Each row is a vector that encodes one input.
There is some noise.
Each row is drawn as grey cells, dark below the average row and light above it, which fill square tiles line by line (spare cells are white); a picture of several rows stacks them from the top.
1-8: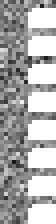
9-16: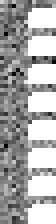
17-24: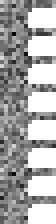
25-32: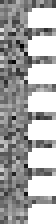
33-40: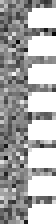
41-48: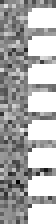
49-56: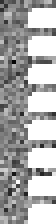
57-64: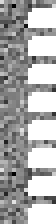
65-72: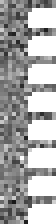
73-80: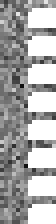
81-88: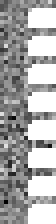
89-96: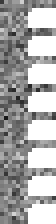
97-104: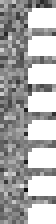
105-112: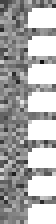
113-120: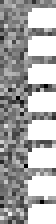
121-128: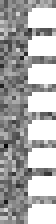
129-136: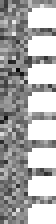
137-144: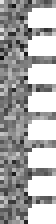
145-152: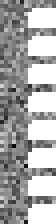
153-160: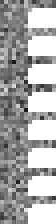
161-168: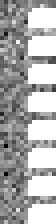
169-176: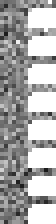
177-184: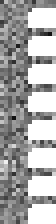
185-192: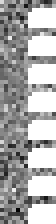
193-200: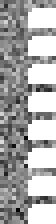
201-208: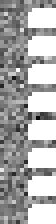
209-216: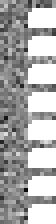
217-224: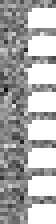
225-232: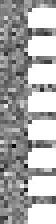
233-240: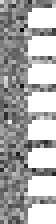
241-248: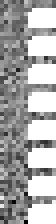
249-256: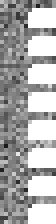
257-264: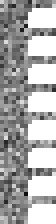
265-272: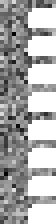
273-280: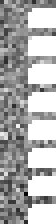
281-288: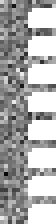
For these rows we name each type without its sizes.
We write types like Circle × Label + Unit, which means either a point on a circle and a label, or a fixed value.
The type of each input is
Circle × Circle × (Circle + Unit) + Line × Line.
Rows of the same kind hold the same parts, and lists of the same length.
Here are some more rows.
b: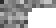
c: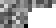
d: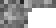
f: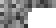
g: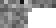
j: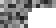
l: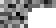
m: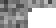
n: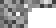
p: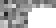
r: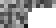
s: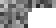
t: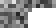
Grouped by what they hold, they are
b, d, m
c, f, j, l, r, s, t
g, n, p

